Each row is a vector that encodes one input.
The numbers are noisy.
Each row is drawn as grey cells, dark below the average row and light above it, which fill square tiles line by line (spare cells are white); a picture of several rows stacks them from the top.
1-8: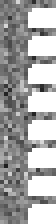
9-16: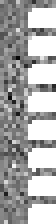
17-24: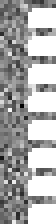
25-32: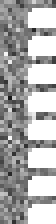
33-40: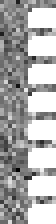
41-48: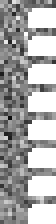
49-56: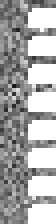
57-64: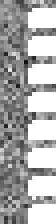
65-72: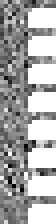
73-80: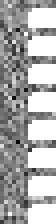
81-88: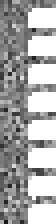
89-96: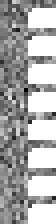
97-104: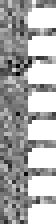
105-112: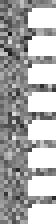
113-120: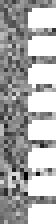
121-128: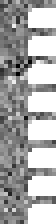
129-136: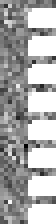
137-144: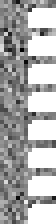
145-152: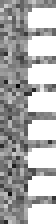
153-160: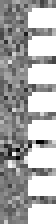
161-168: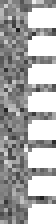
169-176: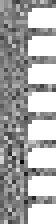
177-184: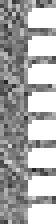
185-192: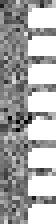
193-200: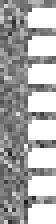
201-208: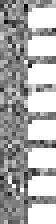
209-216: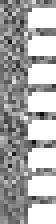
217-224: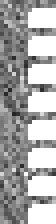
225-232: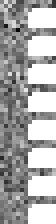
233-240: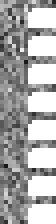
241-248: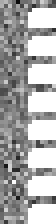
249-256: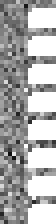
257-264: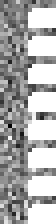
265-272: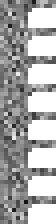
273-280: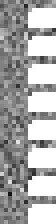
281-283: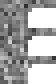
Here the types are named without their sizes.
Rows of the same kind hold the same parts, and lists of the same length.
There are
3 kinds of row.
